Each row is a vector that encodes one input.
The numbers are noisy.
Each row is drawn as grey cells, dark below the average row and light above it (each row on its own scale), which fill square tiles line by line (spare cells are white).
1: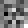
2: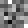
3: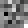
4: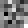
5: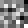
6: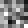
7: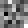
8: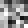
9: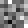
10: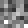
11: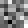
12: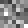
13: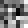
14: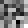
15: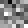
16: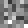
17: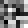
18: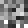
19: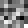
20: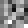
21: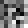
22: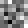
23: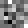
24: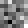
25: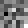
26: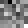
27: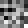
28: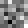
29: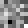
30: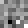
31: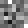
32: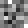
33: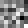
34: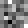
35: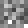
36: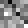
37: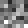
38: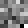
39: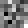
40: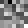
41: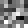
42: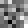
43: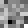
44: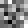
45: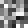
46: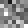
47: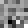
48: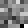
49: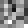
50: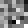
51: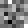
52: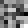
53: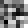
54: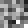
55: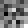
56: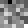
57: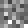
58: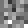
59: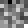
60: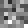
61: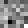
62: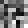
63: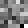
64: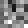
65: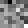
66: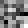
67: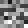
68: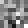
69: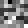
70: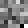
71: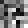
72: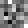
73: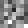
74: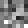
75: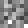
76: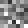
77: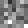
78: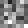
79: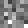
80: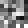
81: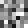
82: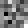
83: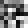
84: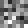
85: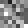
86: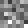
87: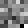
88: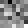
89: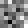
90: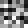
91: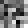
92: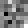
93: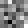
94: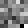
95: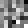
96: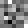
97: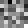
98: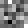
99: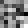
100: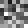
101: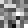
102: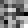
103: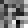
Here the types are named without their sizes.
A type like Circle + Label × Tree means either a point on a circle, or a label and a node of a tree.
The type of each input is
List(Line).
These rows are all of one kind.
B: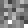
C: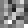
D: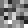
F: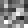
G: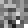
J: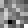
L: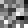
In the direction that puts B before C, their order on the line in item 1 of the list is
G, J, L, F, D, B, C.
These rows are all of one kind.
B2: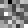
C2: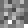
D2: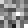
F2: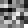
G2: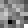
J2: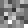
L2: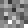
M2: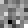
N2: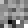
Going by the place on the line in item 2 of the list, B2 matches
M2 and N2.
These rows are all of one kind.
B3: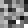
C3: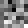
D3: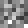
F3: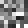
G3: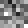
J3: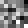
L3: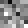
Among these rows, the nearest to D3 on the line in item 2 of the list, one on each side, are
F3 and J3.
